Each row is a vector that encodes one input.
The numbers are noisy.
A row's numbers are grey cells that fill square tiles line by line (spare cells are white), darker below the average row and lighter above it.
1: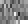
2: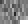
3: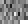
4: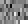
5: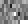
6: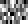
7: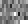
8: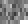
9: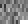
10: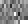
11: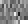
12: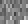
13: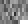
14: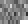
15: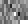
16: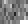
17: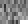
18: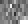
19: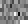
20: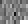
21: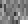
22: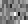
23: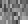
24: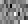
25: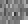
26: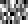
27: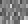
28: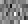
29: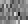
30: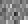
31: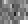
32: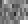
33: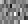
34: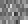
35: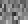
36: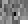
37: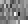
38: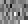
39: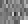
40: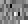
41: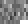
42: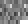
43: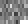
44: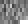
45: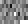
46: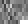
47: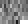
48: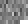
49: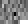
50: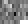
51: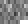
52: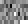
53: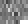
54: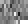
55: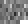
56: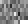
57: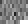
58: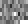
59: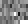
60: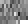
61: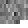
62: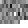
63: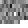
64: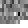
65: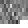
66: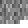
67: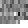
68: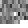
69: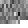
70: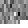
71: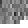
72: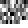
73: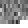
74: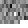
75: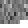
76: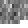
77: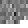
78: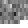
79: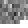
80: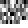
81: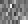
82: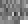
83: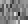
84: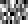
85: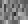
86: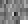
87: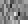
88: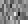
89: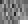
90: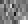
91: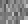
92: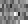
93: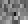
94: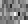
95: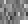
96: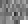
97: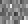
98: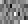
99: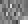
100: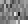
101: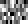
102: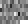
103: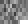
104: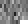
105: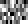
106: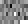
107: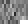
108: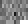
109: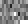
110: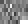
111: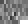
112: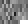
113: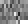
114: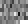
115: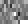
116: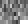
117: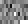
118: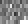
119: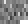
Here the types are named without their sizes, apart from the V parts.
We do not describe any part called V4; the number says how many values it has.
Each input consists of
a list of items, each a true/false value and a value of V4.
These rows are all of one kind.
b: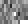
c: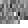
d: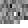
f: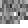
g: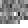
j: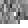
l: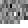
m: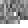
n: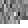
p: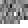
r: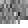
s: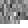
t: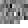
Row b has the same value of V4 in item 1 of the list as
j, n and s.
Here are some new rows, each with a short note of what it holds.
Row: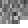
a list of two items
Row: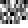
the empty list
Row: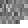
a list of two items
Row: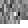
a list of one item
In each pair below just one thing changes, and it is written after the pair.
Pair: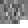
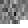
the true/false value in item 2 of the list
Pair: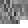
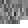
the true/false value in item 2 of the list
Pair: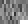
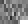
the value of V4 in item 2 of the list
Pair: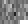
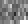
the value of V4 in item 2 of the list
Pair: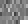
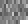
the true/false value in item 2 of the list
